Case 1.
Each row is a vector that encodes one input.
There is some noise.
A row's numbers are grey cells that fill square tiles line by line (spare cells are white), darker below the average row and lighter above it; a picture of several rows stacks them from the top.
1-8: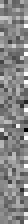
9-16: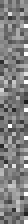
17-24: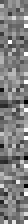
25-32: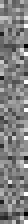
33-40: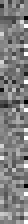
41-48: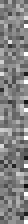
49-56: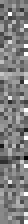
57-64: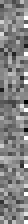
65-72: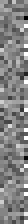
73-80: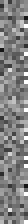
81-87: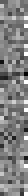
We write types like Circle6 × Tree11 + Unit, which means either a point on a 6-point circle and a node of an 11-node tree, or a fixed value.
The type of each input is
Bool × (Label8 + Line5).
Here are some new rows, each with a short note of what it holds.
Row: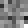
a point on a 5-point line and a true/false value
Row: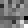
a point on a 5-point line and a true/false value
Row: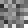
a point on a 5-point line and a true/false value
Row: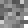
a point on a 5-point line and a true/false value
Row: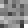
one of 8 labels and a true/false value
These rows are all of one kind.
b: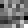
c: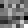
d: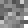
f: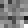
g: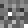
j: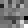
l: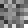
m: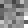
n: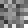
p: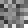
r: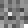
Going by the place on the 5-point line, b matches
c, l, n and p.
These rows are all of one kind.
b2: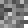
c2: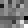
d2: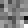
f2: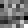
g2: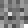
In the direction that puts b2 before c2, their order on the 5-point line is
b2, g2, d2, c2, f2.
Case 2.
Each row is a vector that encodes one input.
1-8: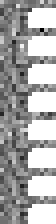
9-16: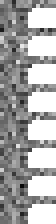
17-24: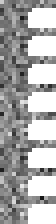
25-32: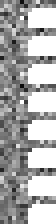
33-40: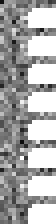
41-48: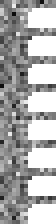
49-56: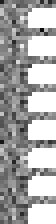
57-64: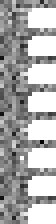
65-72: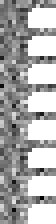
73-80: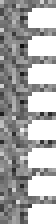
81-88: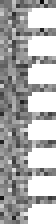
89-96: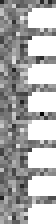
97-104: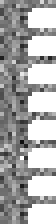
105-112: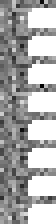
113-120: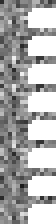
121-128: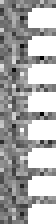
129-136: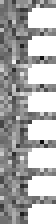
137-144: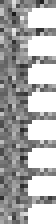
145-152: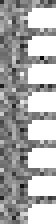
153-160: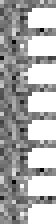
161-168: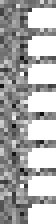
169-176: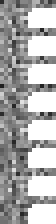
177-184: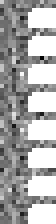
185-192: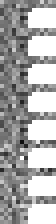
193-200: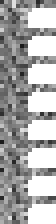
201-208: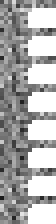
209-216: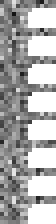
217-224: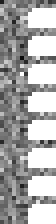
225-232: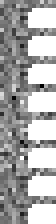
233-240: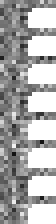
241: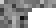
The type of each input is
Line12 + List2(Line7).
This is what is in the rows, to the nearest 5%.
About 50% of them hold a point on a 12-point line. The rest are lists of up to two points on a 7-point line: about 5% of all rows are empty, 25% hold one and 20% two.
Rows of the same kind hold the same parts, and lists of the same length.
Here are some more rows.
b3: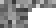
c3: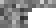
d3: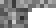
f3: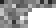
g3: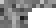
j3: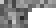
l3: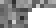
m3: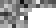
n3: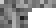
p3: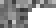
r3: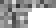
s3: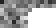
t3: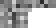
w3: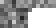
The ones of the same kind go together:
b3, c3, d3, g3, j3, l3, n3, p3, w3
f3, s3
m3
r3, t3

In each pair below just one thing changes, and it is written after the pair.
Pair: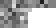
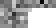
the place on the 7-point line in item 2 of the list
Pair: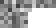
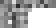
the place on the 7-point line in item 2 of the list
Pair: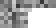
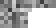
the place on the 7-point line in item 2 of the list
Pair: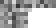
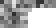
the place on the 7-point line in item 1 of the list
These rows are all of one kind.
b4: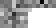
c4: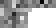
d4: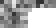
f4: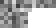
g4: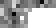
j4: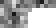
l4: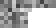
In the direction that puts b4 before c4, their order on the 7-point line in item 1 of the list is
f4, l4, b4, c4, g4, j4, d4.
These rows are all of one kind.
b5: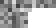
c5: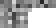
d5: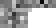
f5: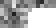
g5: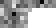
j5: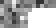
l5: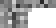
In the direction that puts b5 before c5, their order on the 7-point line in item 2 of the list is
b5, f5, g5, d5, l5, c5, j5.
